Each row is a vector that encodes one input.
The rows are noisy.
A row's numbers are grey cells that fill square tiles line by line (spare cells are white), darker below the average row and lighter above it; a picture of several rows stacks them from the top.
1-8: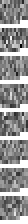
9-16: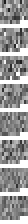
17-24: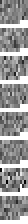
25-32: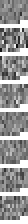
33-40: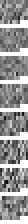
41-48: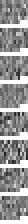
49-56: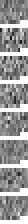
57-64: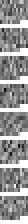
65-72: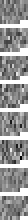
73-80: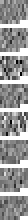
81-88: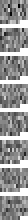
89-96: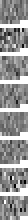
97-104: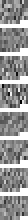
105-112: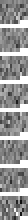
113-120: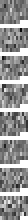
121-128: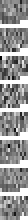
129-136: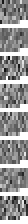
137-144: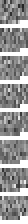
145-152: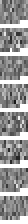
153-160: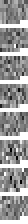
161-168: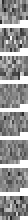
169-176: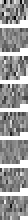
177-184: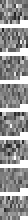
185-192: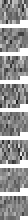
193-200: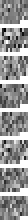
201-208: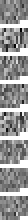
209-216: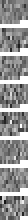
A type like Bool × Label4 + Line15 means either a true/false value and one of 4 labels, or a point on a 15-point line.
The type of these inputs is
(Line7 + Line9) × Line9.
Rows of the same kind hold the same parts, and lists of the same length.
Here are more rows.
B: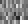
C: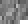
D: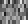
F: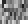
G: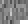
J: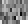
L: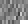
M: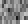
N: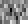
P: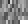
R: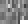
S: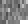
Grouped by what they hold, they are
B, D, F, L, M, N, P, R
C, G, J, S

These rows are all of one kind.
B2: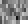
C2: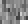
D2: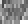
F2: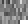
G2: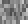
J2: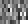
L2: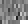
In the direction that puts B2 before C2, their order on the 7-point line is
L2, B2, C2, J2, G2, F2, D2.
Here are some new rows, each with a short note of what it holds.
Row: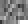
a point on each of two 9-point lines
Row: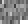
a point on each of two 9-point lines
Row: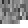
a point on a 7-point line and a point on a 9-point line
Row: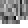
a point on each of two 9-point lines
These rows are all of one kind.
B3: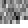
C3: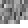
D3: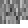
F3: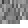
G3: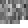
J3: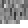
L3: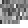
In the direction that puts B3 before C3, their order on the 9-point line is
J3, G3, F3, B3, D3, C3, L3.
